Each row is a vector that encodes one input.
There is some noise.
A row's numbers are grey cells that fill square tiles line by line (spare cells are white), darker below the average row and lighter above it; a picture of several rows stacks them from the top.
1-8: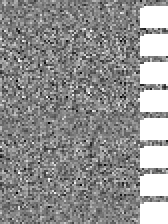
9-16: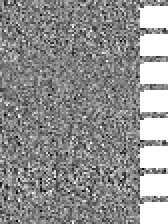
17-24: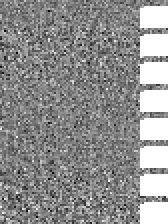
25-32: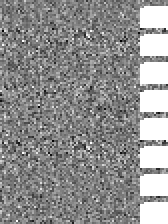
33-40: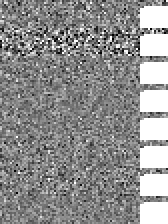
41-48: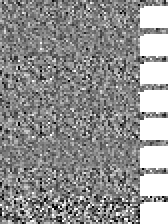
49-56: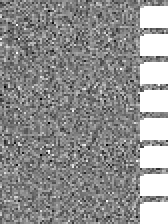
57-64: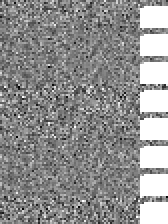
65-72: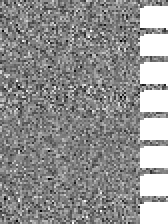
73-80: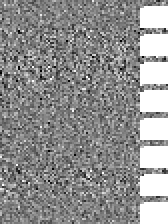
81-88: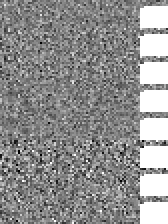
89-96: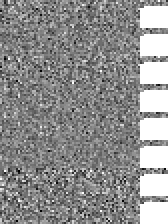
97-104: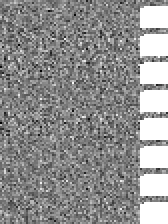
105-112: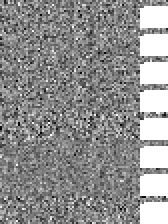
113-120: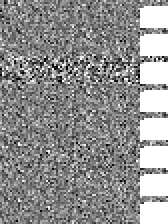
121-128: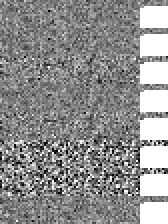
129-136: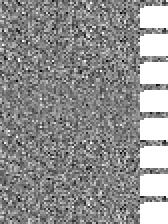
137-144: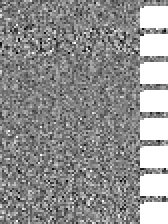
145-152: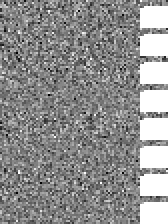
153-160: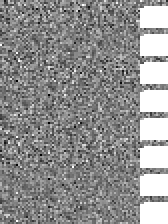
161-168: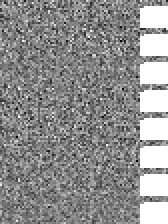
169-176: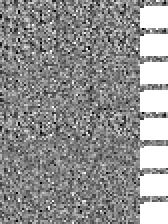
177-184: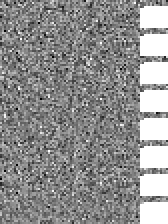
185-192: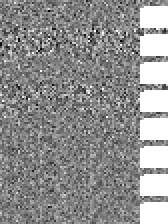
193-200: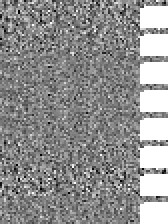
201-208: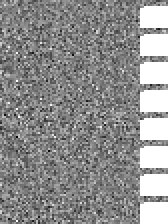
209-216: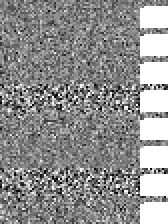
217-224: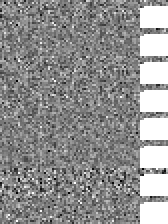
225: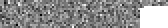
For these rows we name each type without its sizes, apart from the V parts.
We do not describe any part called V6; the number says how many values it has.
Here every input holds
a list of items, each either a point on a line, or a true/false value and a value of V6.
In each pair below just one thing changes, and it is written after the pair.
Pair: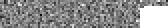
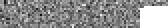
the true/false value in item 2 of the list
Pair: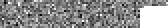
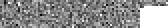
the value of V6 in item 2 of the list
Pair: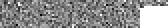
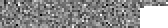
the place on the line in item 1 of the list
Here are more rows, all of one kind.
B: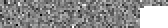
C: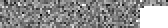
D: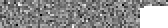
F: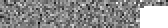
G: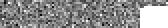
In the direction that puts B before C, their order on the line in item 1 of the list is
G, D, B, C, F.
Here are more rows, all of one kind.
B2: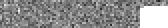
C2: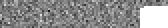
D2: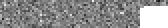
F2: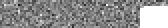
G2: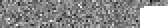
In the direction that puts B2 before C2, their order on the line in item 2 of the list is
G2, B2, F2, D2, C2.
